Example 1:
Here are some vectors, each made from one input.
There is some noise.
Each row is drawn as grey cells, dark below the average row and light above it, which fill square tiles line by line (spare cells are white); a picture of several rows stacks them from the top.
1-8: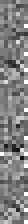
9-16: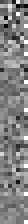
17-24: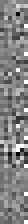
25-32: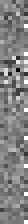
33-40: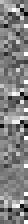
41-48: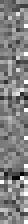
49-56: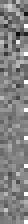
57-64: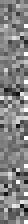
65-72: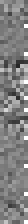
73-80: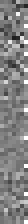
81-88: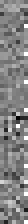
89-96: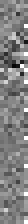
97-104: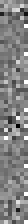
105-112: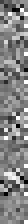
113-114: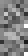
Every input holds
either a point on a 7-point line, or a point on a 13-point line.
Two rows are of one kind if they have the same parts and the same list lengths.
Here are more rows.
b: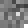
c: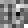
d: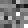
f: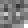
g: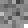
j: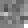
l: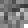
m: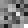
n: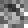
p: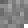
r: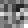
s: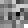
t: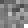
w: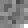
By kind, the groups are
b, c, d, l, n, p, t
f, g, j, m, r, s, w

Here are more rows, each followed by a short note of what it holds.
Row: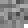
a point on a 7-point line
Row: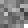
a point on a 7-point line
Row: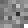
a point on a 13-point line
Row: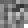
a point on a 13-point line
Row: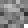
a point on a 13-point line
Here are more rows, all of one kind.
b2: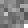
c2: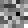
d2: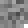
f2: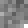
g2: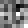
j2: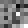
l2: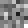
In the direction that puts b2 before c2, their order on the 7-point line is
l2, b2, g2, c2, f2, d2, j2.
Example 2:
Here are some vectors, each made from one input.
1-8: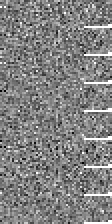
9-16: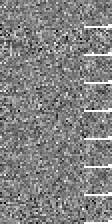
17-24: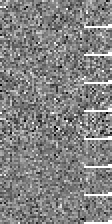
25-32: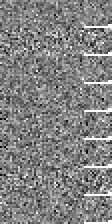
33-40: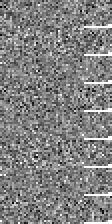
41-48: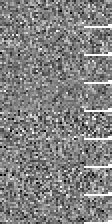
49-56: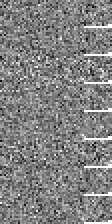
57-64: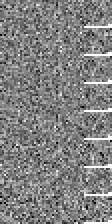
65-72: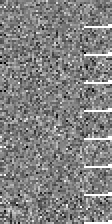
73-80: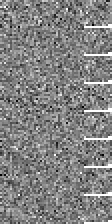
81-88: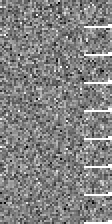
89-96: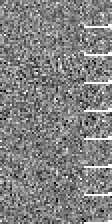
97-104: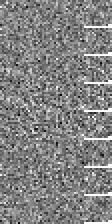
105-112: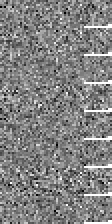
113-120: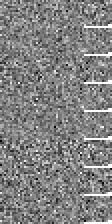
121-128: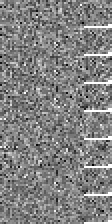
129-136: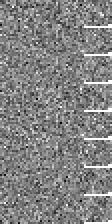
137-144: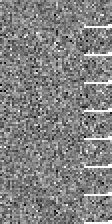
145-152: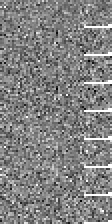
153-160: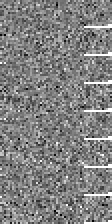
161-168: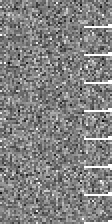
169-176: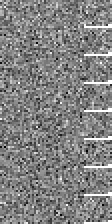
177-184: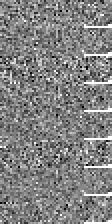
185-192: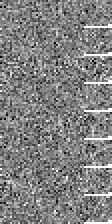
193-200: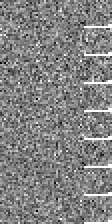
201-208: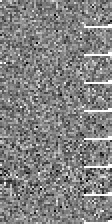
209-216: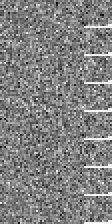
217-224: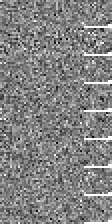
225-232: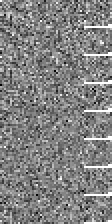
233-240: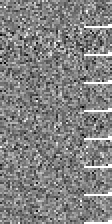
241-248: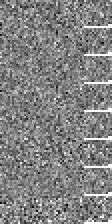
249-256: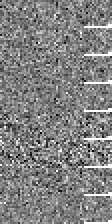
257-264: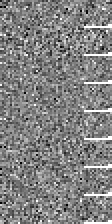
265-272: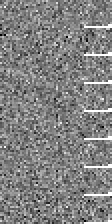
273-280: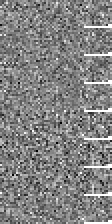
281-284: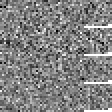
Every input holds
a point on a 19-point circle and a true/false value.
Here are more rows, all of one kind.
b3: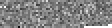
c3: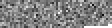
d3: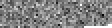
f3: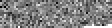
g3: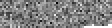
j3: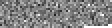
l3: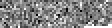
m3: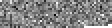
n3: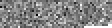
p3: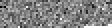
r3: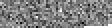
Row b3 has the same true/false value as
j3 and m3.
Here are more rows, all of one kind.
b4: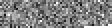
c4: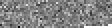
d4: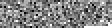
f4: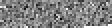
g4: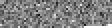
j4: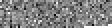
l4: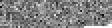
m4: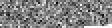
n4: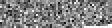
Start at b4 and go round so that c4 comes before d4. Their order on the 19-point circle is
b4, g4, c4, l4, m4, d4, f4, n4, j4.
